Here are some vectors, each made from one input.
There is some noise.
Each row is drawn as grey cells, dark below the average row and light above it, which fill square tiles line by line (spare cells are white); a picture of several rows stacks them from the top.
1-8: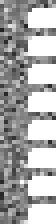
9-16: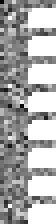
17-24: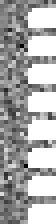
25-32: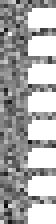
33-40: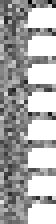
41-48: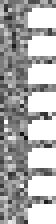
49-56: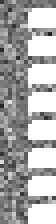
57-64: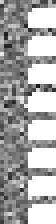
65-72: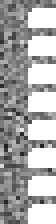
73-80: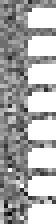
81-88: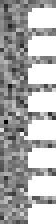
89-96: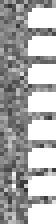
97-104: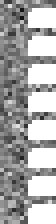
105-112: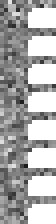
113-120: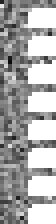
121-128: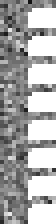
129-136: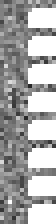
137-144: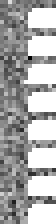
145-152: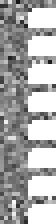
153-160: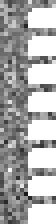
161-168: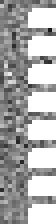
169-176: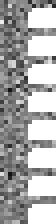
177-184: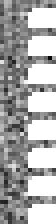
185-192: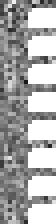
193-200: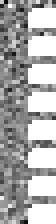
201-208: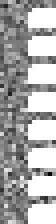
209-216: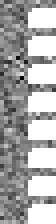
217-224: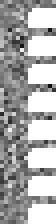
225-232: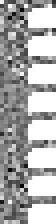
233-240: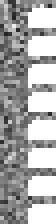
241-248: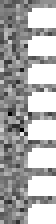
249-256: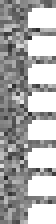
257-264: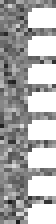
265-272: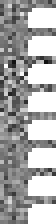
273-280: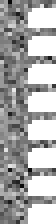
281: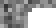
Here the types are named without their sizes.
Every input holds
a point on a line.
